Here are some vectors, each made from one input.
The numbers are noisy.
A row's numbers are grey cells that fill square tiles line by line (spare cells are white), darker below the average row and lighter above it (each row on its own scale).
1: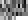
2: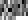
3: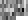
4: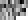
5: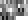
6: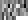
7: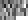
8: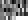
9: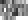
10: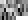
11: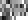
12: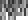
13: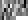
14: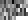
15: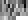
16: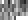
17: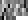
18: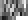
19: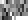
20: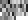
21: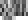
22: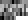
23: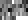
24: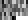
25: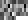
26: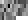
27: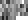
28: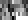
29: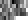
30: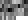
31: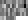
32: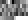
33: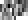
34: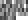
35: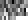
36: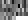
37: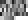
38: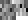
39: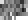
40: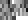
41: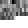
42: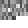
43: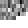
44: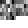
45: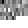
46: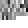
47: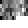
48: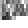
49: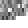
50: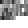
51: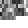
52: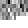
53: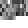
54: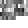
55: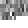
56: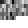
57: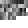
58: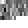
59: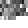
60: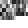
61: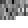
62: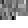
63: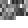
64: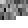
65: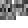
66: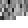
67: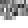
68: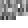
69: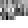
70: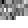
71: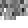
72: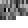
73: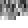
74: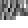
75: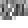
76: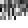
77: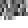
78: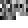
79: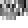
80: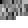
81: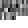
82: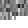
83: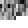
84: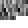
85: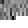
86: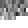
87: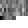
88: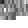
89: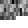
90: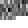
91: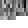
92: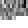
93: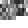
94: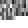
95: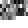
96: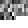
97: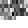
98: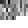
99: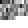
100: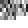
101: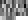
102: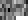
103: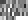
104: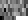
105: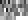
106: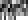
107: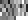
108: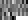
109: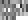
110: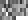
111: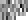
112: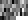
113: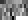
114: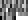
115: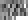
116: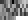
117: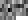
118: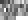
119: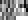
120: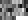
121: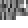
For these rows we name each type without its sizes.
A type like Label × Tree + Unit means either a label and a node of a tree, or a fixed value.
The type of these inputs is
Bool × Line + Label.
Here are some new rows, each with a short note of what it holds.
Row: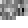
a point on a line and a true/false value
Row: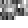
a point on a line and a true/false value
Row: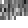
a point on a line and a true/false value
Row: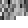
a point on a line and a true/false value
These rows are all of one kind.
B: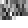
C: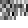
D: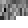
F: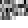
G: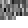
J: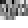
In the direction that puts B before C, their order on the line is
B, F, D, J, G, C.
